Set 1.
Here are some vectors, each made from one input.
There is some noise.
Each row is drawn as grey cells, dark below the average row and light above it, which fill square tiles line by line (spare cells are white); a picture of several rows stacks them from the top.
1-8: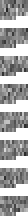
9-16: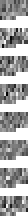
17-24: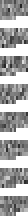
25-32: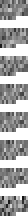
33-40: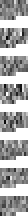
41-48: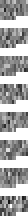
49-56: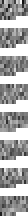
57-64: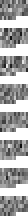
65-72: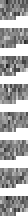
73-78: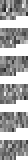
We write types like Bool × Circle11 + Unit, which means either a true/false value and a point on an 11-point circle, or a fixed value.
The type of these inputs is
Bool × Bool × Bool + Tree7 + Unit.
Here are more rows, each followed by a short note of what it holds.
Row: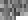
a node of a 7-node tree
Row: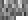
three true/false values
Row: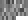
three true/false values
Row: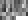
a fixed value
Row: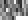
three true/false values
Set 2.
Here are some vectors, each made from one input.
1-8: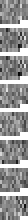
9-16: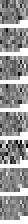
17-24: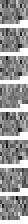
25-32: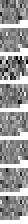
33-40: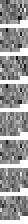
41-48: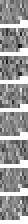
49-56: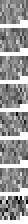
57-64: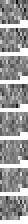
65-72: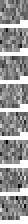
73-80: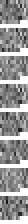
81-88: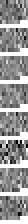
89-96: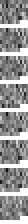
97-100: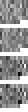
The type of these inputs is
List2(Line6).
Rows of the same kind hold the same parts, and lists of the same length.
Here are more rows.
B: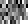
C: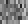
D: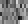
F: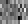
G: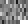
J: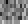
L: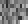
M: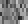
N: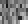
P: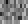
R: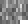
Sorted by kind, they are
B
C, D, F, J, L, M, N, P
G, R

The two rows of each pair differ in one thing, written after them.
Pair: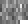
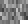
the place on the 6-point line in item 2 of the list
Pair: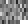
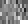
the place on the 6-point line in item 2 of the list
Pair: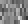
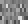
the place on the 6-point line in item 2 of the list
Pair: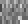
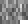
the place on the 6-point line in item 1 of the list
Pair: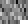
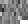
the place on the 6-point line in item 1 of the list
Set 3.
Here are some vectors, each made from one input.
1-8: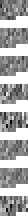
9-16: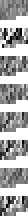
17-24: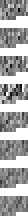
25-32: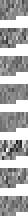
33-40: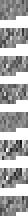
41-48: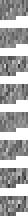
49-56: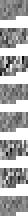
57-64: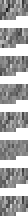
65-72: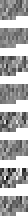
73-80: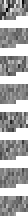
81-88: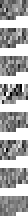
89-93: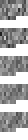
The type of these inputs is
Bool × Bool × Bool + Tree7 + Unit.
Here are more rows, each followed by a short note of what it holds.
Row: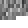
a fixed value
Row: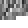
a fixed value
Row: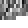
a fixed value
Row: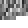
a fixed value
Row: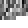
a fixed value
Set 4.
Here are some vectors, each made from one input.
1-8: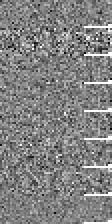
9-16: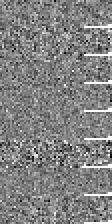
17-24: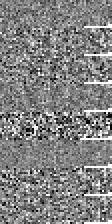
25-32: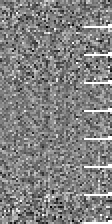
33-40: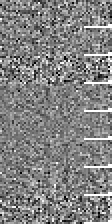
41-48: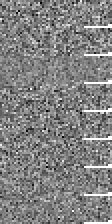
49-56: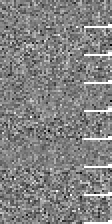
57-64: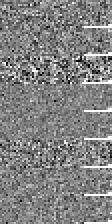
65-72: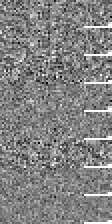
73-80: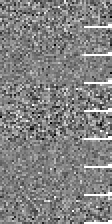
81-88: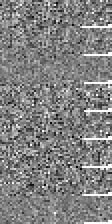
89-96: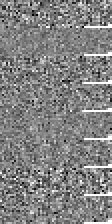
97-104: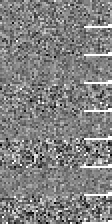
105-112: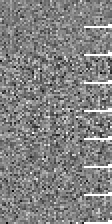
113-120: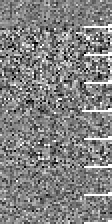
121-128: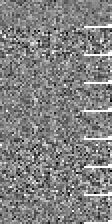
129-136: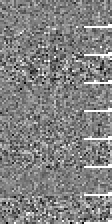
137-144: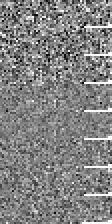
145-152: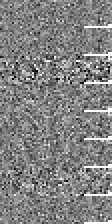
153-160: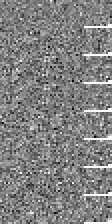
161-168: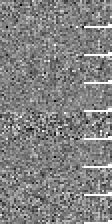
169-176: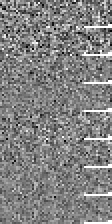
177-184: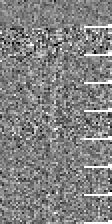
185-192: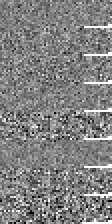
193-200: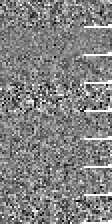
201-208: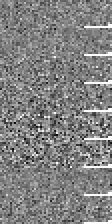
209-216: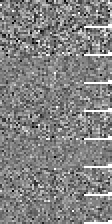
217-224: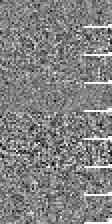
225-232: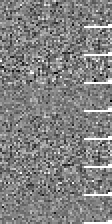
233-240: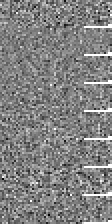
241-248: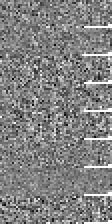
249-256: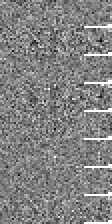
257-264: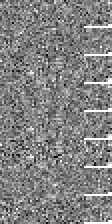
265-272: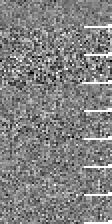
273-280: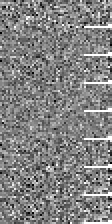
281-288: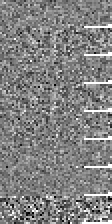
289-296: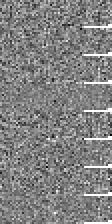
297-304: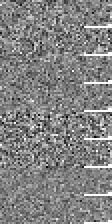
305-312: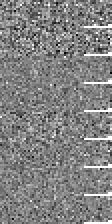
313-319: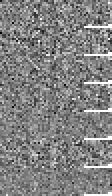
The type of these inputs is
Circle11 + Circle17.
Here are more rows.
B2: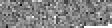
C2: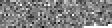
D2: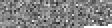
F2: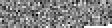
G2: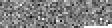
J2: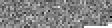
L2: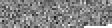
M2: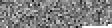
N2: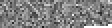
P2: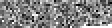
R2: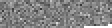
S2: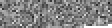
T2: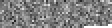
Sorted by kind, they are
B2, F2, J2, L2, P2, R2, S2
C2, D2, G2, M2, N2, T2

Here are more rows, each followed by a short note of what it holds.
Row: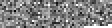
a point on an 11-point circle
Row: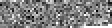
a point on a 17-point circle
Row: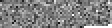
a point on an 11-point circle
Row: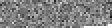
a point on a 17-point circle
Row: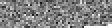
a point on a 17-point circle
